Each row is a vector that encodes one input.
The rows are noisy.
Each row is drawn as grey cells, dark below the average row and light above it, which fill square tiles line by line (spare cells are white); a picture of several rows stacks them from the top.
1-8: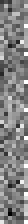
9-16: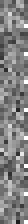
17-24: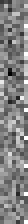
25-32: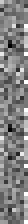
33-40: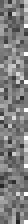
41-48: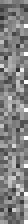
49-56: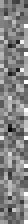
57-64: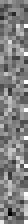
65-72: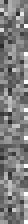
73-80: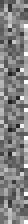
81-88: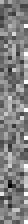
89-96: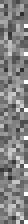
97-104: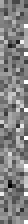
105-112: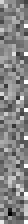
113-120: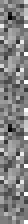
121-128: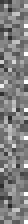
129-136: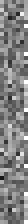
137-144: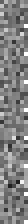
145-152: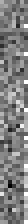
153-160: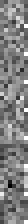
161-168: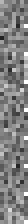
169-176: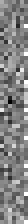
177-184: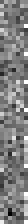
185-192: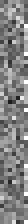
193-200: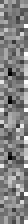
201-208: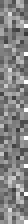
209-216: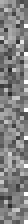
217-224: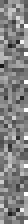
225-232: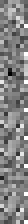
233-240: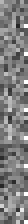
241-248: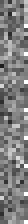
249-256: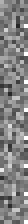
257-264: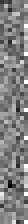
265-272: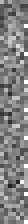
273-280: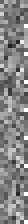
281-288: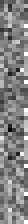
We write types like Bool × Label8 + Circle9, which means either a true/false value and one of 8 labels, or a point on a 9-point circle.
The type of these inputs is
Circle8 + Label6 × Line4.
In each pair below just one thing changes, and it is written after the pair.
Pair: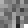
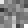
the label
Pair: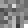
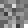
the place on the 4-point line
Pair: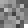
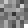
the place on the 4-point line
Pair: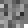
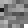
the label
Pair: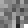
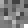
the label
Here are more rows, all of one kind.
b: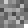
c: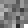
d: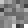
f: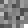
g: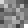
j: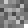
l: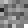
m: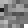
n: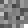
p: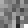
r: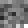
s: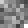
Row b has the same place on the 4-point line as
f, j, l and n.
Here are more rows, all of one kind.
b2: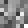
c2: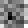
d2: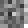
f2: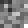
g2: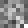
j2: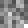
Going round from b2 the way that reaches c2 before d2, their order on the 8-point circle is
b2, c2, d2, f2, j2, g2.
